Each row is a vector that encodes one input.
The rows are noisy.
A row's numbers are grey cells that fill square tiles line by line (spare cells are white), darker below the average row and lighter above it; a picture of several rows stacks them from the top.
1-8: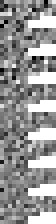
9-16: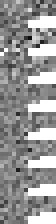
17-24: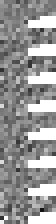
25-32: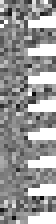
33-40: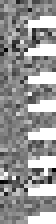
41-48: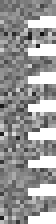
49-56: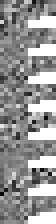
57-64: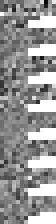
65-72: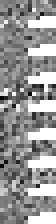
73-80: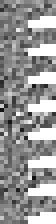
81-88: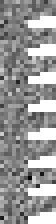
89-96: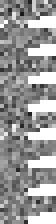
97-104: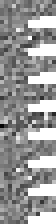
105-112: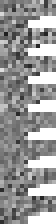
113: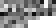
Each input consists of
a point on an 8-point line, together with either a fixed value, or a node of a 10-node tree.
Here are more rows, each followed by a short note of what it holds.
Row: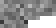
a point on an 8-point line
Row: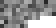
a point on an 8-point line and a node of a 10-node tree
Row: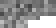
a point on an 8-point line and a node of a 10-node tree
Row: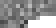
a point on an 8-point line
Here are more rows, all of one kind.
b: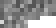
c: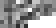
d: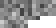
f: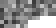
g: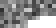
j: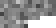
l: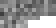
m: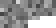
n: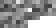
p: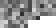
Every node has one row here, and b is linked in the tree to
j and l.
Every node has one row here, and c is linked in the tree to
d and j.
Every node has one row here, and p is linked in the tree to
d.
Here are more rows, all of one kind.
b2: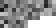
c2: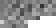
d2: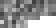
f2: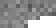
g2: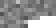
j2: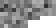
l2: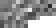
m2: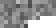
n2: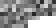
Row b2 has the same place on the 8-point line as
c2 and j2.
